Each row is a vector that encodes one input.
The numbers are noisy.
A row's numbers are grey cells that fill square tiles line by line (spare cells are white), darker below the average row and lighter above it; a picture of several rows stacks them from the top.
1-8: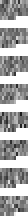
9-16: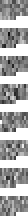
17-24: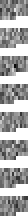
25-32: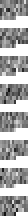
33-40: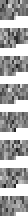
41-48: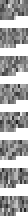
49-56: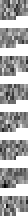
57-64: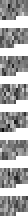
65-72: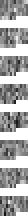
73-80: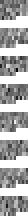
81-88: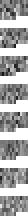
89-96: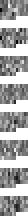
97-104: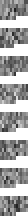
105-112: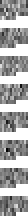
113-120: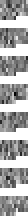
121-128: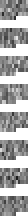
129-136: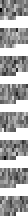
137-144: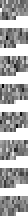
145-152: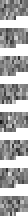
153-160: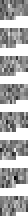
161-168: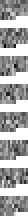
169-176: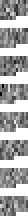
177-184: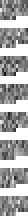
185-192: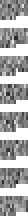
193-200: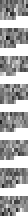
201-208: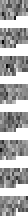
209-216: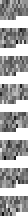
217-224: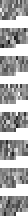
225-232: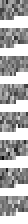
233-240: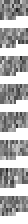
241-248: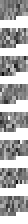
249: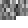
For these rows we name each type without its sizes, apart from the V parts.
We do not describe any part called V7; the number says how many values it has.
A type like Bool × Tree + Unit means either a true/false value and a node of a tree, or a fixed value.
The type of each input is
Bool × Circle × List(V7).
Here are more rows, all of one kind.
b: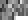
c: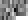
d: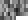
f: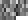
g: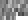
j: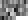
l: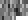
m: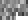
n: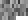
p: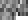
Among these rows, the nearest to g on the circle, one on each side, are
c and m.
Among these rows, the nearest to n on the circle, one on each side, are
d and f.
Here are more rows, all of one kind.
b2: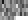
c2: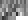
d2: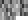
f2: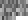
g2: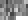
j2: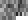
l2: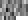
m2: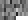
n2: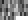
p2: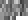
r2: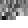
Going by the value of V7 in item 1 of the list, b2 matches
d2, j2, n2 and p2.
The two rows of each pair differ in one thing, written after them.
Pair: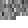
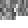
the true/false value
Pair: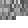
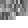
the place on the circle
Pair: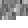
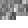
the value of V7 in item 2 of the list
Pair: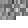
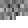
the place on the circle
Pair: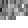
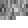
the value of V7 in item 2 of the list
